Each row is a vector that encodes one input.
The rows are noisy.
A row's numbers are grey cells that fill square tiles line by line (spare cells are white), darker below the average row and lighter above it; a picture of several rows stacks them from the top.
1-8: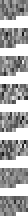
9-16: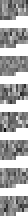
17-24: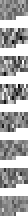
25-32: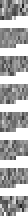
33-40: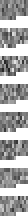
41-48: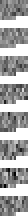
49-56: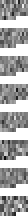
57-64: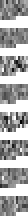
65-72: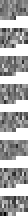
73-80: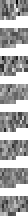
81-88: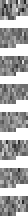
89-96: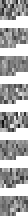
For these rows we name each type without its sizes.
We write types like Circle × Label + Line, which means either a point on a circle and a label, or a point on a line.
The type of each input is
Label × Label × Line.
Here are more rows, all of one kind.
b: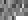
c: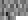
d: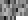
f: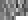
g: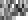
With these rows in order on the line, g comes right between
d and f.
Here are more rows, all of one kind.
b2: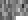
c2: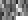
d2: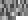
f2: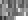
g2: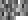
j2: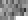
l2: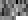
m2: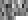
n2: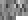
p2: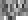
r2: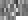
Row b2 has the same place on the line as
c2, f2 and g2.
